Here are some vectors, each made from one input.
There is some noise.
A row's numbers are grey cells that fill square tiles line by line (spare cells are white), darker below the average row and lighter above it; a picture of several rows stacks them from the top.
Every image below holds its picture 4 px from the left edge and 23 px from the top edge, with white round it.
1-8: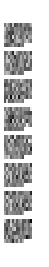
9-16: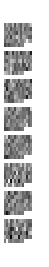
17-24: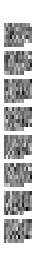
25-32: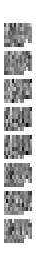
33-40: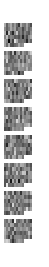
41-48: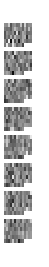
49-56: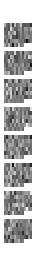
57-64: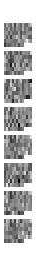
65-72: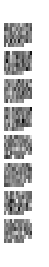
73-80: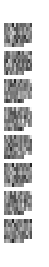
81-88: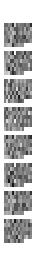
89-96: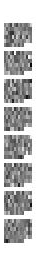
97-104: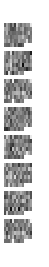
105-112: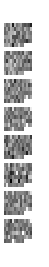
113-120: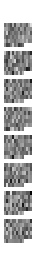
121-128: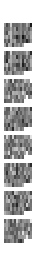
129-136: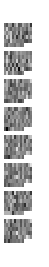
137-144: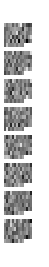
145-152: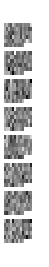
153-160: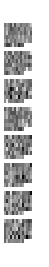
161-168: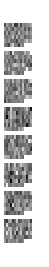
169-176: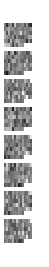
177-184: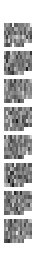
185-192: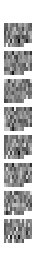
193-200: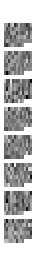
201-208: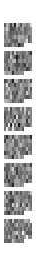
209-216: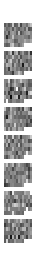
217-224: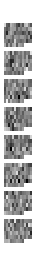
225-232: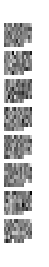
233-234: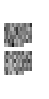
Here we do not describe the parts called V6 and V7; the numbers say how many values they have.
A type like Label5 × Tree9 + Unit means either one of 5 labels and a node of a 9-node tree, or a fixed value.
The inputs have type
(Bool × Bool × Bool × V7 + List2(Line5)) × V6.
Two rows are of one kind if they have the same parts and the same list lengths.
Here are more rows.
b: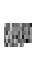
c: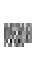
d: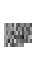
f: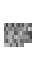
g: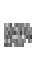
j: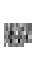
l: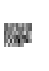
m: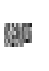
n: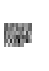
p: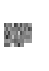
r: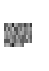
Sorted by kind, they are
b, d
c, j, l, n
f, m, r
g, p

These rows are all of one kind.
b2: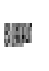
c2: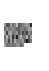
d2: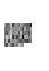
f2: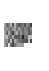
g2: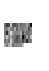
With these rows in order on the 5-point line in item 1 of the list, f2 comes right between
d2 and g2.
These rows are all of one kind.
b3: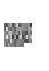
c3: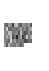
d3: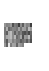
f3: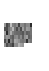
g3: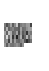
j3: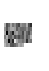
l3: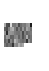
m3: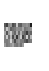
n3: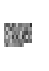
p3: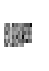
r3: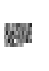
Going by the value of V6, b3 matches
c3, g3, m3 and n3.
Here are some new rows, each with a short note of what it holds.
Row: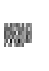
a value of V6, together with the empty list
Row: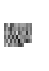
a value of V6, together with the empty list
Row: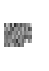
three true/false values, a value of V6 and a value of V7
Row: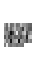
a value of V6, together with the empty list
